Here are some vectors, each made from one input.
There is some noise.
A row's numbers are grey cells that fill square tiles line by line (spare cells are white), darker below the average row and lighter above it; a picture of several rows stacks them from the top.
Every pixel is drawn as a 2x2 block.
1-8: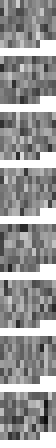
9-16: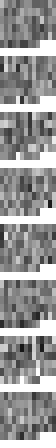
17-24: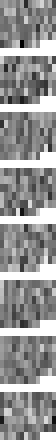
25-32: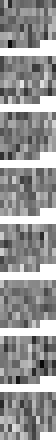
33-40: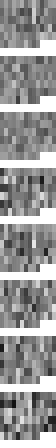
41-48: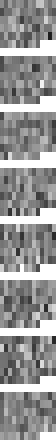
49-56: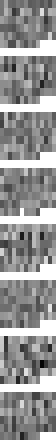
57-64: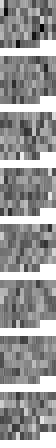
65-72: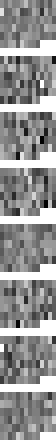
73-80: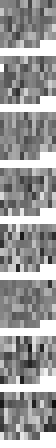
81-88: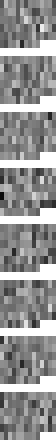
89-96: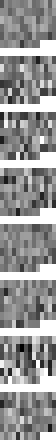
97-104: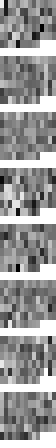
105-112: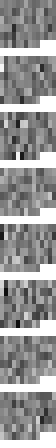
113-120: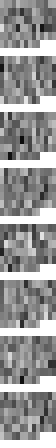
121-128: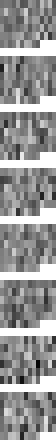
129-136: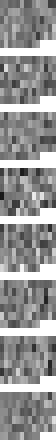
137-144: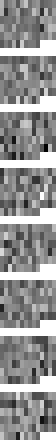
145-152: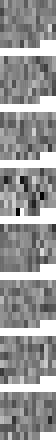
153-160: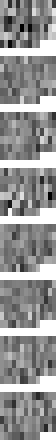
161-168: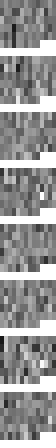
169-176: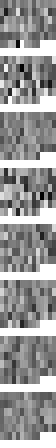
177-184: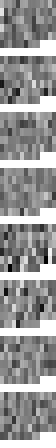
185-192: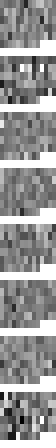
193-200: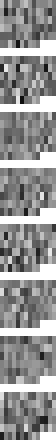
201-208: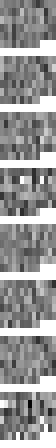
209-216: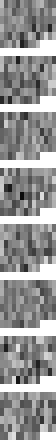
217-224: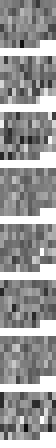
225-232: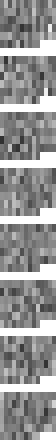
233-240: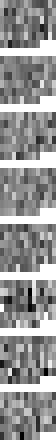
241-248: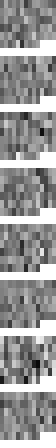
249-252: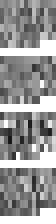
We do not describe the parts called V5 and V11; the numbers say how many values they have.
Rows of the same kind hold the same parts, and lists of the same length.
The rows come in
2 kinds.
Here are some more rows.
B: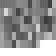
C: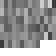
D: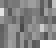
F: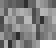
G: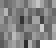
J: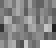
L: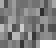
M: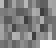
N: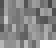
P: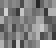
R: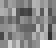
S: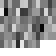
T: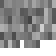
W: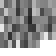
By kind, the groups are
B, L, M, P, W
C, D, F, G, J, N, R, S, T

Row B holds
one of 6 labels, a true/false value and a value of V5.
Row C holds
a value of V5 and a value of V11.
